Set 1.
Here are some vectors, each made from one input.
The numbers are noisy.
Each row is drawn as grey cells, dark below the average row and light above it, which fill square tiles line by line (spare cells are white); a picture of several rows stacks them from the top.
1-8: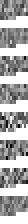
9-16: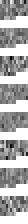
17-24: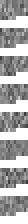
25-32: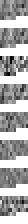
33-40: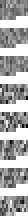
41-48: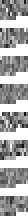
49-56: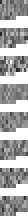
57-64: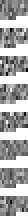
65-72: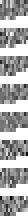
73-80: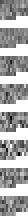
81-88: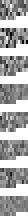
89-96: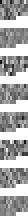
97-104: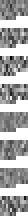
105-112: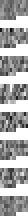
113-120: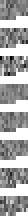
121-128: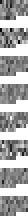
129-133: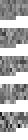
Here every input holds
four true/false values, together with either a fixed value, or a point on a 3-point line and a point on a 6-point line.
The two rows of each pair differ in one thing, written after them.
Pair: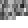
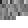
the place on the 3-point line
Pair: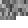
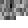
the place on the 6-point line
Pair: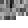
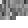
the place on the 3-point line
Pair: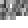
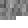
one of the four true/false values
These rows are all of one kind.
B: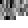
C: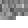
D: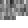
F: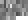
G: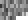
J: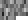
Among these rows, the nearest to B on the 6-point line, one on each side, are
F and J.
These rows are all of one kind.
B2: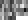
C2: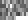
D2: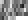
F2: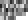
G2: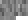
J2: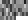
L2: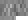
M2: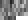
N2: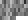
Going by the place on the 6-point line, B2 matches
J2, M2 and N2.
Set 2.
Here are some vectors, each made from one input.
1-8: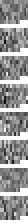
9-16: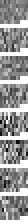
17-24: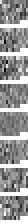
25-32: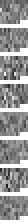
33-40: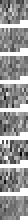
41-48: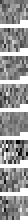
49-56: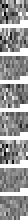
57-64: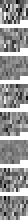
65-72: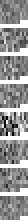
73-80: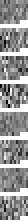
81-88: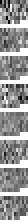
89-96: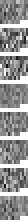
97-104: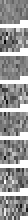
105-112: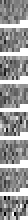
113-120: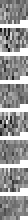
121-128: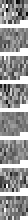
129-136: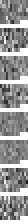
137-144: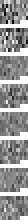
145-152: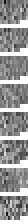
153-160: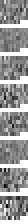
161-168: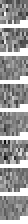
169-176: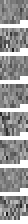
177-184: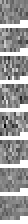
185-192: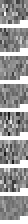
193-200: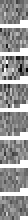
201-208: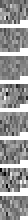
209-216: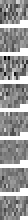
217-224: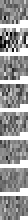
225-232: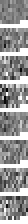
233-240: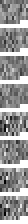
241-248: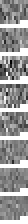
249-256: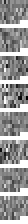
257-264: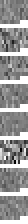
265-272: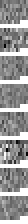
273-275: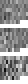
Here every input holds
a point on an 11-point line, together with either a point on a 17-point circle, or a fixed value.
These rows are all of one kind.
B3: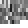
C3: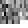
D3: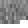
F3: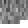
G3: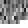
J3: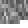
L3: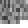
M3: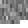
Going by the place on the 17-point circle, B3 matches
C3 and G3.
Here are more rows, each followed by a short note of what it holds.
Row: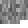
a point on an 11-point line
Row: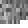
a point on an 11-point line
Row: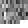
a point on a 17-point circle and a point on an 11-point line
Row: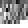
a point on a 17-point circle and a point on an 11-point line
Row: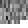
a point on an 11-point line
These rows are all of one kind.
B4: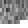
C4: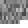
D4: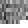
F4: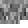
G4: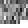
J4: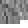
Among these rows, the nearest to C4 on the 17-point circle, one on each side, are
B4 and D4.
